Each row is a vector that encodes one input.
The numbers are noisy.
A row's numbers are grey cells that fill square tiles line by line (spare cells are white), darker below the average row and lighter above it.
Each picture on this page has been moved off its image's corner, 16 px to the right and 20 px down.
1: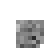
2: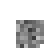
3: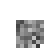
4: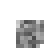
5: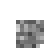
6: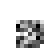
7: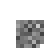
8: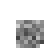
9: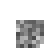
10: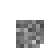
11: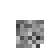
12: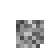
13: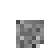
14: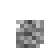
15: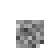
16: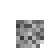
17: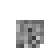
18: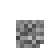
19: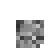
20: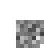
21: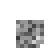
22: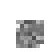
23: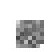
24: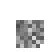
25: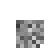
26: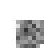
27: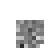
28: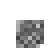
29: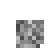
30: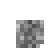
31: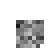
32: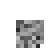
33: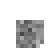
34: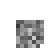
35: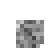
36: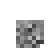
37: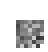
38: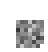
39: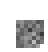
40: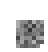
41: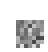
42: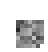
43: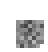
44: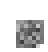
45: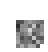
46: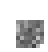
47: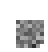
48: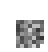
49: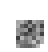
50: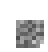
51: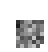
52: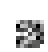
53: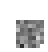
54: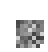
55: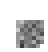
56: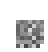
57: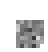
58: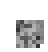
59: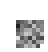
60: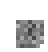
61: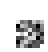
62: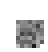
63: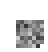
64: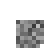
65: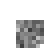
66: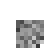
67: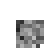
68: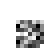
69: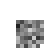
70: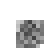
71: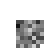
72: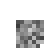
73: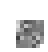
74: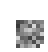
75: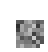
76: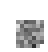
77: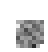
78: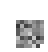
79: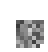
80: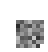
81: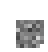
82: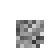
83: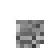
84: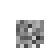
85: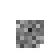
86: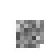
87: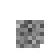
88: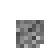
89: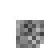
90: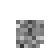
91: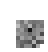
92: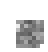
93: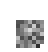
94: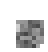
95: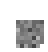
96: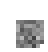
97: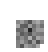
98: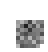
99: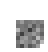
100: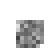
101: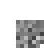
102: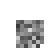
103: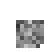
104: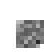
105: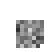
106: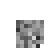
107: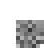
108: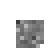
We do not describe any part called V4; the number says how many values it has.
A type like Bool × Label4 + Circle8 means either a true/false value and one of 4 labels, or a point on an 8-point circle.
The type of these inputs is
List2(Label5 × V4).
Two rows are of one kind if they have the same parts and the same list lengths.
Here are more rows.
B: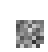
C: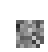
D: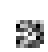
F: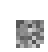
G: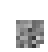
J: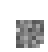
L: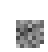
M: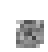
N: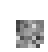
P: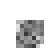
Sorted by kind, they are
B, C, F, N
D
G, J, L, M, P

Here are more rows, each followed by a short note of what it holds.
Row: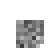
a list of two items
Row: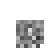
a list of one item
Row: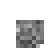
a list of two items
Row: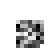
the empty list
